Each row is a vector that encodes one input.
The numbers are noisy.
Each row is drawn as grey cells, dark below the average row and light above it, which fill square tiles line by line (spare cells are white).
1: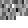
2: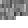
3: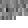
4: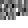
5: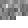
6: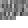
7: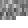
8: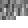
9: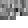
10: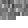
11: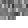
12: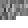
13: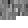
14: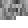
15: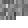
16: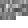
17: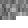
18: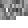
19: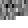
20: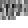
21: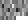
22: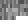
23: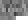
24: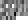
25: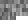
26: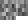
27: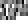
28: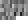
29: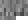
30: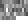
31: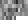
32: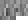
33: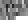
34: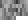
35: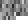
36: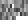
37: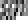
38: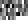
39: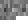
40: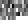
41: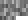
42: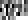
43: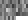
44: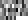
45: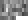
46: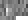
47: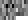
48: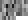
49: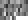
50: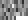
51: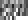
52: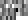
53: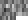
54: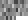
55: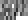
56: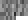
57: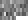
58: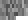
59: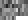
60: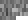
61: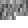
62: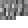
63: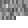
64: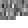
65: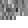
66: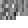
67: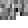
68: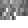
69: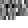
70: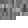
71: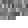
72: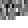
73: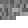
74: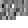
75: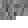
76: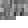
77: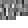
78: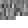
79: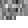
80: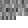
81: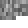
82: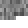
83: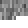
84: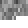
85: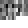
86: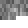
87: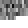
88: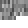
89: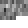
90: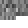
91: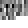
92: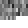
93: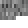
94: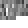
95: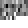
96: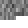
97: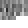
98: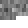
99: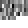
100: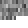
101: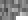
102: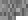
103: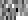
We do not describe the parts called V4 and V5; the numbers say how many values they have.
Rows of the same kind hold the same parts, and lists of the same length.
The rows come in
2 kinds.
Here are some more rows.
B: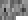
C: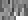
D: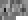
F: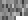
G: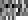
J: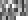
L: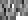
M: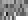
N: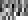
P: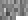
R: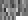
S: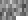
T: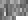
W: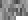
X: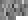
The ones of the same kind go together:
B, C, D, J, N, R, S, W, X
F, G, L, M, P, T

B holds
a point on a 6-point circle, a value of V4 and a value of V5.
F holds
a point on a 6-point circle, three true/false values, a value of V4 and a value of V5.
